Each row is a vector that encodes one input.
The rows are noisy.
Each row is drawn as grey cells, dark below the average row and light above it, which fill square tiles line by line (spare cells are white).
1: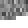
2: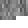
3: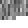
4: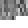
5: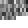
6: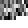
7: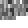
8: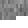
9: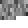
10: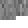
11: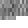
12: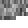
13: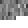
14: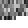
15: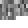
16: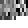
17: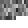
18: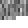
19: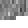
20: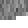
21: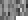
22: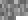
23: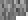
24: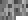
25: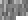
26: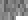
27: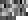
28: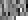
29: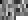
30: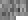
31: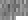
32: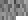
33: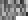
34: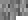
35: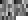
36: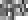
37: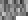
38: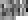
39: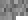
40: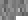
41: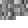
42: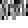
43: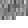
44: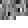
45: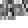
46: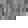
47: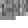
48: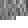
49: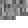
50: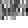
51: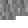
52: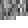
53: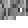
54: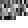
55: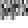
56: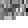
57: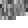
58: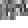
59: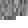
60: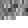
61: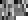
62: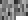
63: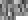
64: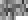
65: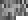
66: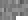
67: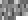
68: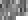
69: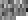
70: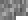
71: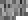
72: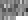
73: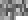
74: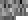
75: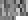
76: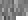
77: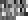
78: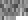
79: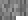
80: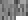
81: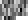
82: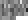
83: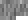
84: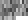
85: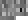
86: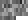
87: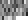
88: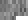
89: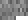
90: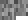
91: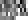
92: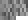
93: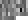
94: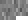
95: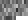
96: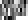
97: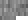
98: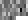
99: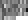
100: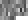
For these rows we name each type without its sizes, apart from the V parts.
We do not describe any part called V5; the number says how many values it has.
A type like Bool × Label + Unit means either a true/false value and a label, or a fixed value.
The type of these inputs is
(Bool × Bool × Bool + Line) × V5.
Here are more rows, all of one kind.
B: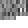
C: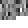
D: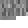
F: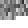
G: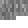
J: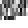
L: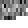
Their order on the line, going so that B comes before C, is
L, F, B, G, J, D, C.
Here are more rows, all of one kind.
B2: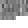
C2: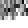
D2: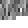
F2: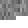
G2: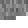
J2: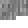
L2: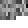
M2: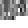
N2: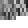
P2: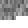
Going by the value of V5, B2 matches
J2 and L2.
